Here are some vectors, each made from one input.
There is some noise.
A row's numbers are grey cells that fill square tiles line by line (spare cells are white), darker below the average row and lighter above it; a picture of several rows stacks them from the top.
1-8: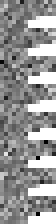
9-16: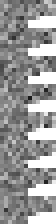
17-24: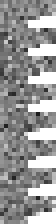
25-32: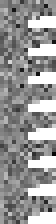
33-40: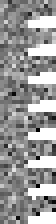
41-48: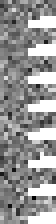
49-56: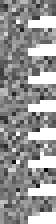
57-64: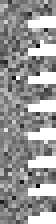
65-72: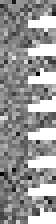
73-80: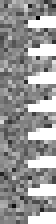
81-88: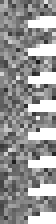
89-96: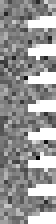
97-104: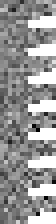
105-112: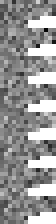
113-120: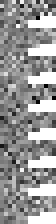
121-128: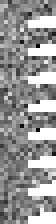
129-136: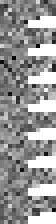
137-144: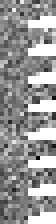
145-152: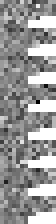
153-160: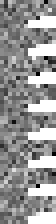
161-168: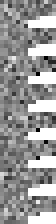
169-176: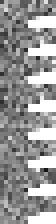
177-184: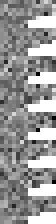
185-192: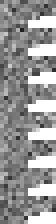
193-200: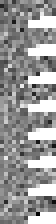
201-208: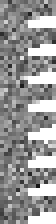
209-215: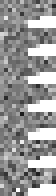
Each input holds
a node of a 9-node tree, together with either one of 10 labels, or a point on a 10-point line.
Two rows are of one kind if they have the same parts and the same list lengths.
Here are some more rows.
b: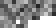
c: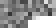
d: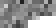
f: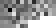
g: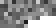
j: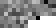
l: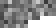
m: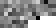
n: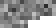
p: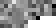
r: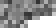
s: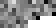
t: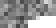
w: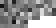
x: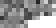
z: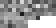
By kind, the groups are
b, f, g, j, l, m, p, s, w, z
c, d, n, r, t, x

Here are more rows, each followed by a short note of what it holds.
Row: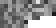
a point on a 10-point line and a node of a 9-node tree
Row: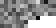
a point on a 10-point line and a node of a 9-node tree
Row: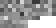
a point on a 10-point line and a node of a 9-node tree
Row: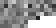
a point on a 10-point line and a node of a 9-node tree
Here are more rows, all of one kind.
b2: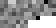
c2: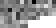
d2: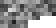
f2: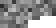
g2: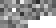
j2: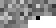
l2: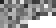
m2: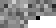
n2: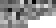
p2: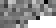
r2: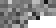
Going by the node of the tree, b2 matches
c2, g2 and m2.
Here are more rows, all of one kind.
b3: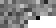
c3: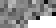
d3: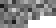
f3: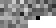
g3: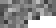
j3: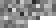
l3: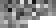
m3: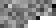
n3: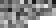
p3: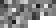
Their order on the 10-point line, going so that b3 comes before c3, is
p3, d3, g3, b3, c3, m3, f3, j3, l3, n3.
